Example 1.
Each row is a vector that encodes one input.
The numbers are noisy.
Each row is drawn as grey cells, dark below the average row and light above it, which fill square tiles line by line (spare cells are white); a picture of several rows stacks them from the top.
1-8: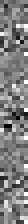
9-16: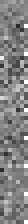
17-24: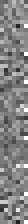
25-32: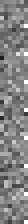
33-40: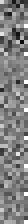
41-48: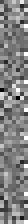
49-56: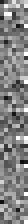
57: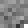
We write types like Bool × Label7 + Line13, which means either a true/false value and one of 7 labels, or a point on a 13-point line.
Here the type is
Bool × Bool × Bool + Unit.
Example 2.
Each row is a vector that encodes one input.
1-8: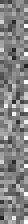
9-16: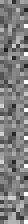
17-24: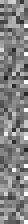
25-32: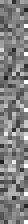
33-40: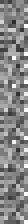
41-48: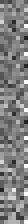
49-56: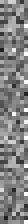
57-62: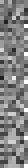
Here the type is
Bool × Bool × Bool.
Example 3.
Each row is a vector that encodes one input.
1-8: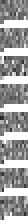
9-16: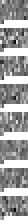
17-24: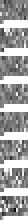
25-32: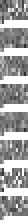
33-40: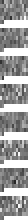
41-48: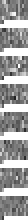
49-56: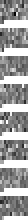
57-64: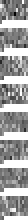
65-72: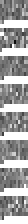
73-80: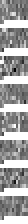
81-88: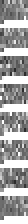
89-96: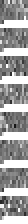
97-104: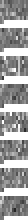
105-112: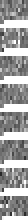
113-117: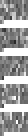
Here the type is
Bool × Bool × Bool + Unit.
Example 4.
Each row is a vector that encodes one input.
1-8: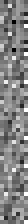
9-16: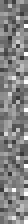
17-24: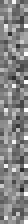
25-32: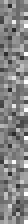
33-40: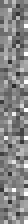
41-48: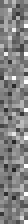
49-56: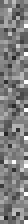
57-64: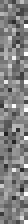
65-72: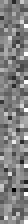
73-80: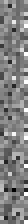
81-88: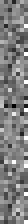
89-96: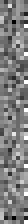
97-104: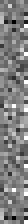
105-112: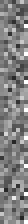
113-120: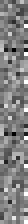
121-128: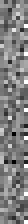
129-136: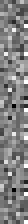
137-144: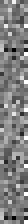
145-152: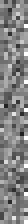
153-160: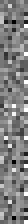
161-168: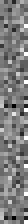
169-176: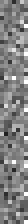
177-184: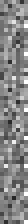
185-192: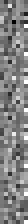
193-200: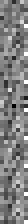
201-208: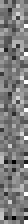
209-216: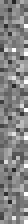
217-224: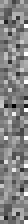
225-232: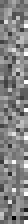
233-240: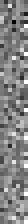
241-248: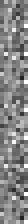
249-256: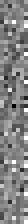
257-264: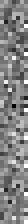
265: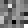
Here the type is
Bool × Bool × Bool × Bool.
